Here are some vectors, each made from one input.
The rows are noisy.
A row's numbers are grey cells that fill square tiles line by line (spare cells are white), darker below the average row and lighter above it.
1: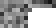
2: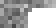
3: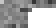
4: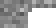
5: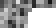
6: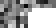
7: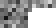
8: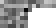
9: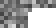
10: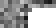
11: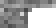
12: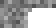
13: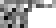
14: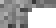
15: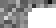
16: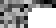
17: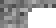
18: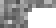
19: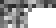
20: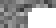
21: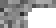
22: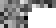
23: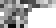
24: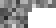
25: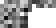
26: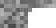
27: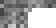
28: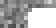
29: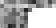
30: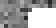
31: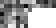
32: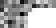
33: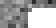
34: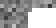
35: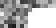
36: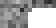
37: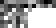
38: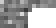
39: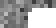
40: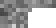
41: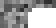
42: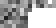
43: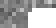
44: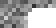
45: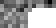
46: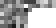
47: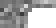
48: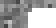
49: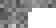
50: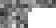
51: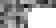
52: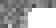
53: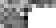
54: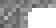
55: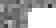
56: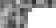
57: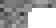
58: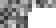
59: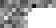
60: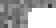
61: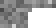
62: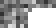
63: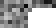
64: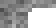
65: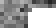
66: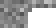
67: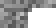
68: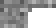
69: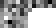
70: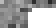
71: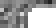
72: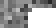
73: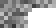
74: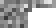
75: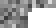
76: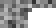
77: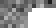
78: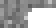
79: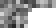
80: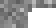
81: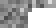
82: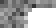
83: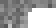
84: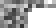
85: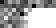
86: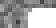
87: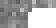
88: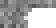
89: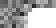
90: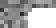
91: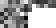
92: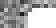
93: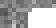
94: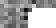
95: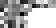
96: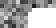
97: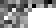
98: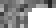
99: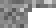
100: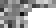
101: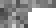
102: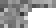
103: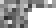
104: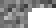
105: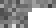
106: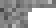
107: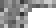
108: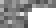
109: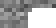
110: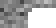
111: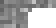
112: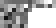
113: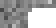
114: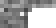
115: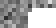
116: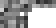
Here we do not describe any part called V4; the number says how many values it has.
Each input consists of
a point on a 5-point line and a value of V4, together with either a point on a 5-point circle and a true/false value, or a fixed value.
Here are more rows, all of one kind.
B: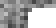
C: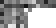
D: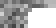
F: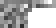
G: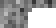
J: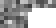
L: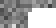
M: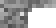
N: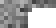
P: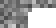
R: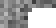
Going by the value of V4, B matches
D and M.
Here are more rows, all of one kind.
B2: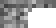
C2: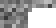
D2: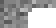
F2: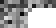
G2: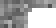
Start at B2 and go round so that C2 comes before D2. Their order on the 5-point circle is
B2, G2, F2, C2, D2.
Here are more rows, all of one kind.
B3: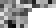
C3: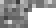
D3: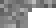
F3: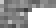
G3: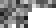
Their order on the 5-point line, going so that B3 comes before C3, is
B3, F3, C3, D3, G3.
